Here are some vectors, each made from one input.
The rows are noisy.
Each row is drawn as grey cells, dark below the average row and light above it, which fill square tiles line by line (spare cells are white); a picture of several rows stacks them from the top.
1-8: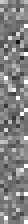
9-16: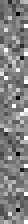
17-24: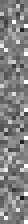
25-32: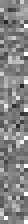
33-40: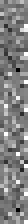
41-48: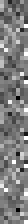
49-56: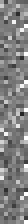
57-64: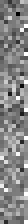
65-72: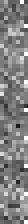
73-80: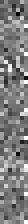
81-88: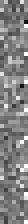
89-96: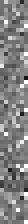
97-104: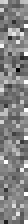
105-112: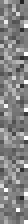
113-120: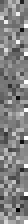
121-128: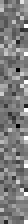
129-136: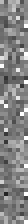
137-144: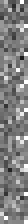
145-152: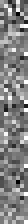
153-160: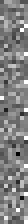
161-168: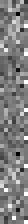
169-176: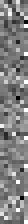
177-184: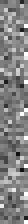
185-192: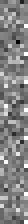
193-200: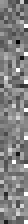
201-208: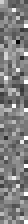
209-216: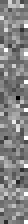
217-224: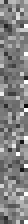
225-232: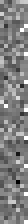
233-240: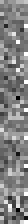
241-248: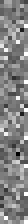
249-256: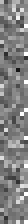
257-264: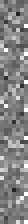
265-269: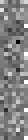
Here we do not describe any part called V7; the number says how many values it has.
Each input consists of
a list of up to two items, each a true/false value and a value of V7.
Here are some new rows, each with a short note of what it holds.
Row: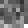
a list of one item
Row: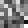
the empty list
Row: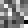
the empty list
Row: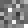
a list of two items
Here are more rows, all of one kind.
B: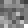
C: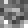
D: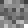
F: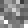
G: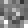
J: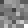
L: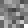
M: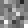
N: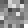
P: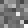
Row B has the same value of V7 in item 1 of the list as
D, J, L and P.
